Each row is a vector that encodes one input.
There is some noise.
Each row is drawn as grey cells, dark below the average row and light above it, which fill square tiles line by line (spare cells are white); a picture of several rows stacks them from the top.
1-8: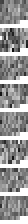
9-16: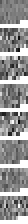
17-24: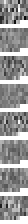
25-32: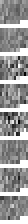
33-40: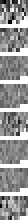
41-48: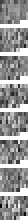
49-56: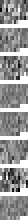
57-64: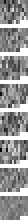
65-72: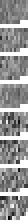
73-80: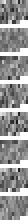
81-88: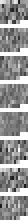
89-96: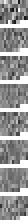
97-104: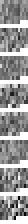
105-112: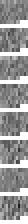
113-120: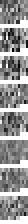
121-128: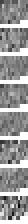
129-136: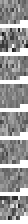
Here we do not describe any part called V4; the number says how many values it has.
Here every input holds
a list of up to two items, each either one of 5 labels and a value of V4, or a point on a 5-point line.
